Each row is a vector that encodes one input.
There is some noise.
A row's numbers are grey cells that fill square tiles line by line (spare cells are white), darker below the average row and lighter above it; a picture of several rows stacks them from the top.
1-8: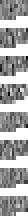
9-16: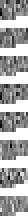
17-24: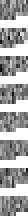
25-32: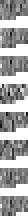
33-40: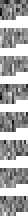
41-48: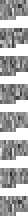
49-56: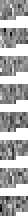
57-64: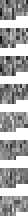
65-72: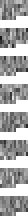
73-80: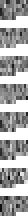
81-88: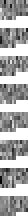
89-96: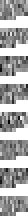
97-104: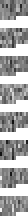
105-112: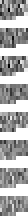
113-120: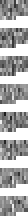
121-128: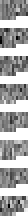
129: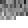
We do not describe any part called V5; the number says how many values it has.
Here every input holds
a list of up to two items, each either a point on a 4-point line, or a true/false value and a value of V5.
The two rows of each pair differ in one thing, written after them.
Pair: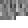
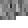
the true/false value in item 1 of the list
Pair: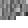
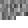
the true/false value in item 1 of the list
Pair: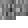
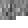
the true/false value in item 2 of the list
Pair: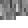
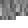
the value of V5 in item 2 of the list
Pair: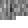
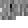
the value of V5 in item 1 of the list
